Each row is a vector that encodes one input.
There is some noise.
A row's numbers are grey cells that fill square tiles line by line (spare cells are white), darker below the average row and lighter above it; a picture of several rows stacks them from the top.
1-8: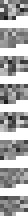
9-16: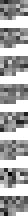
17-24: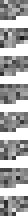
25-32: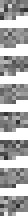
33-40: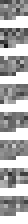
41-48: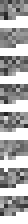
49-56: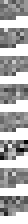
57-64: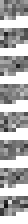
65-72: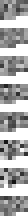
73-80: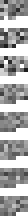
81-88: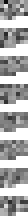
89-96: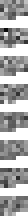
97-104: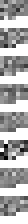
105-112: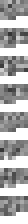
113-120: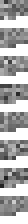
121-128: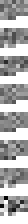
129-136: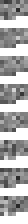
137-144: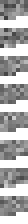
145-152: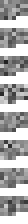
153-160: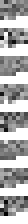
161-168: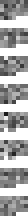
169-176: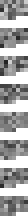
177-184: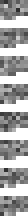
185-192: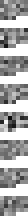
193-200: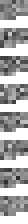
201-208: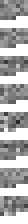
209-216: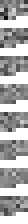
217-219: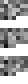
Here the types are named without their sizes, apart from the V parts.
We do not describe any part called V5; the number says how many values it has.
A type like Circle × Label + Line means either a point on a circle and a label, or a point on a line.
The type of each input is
Bool × Bool × Bool + Line × List(V5).
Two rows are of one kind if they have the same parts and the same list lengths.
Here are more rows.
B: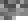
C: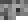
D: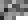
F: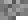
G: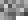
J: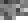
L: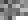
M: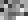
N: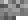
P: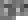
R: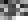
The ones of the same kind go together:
B, P, R
C, G
D
F, J, L, M, N

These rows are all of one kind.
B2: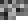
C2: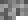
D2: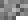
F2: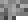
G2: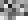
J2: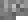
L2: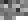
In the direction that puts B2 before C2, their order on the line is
B2, L2, C2, G2, F2, D2, J2.
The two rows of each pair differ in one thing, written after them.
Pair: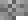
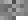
the value of V5 in item 2 of the list
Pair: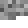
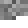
the value of V5 in item 1 of the list
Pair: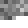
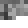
the value of V5 in item 2 of the list
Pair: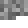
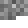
the value of V5 in item 1 of the list
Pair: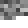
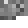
the place on the line
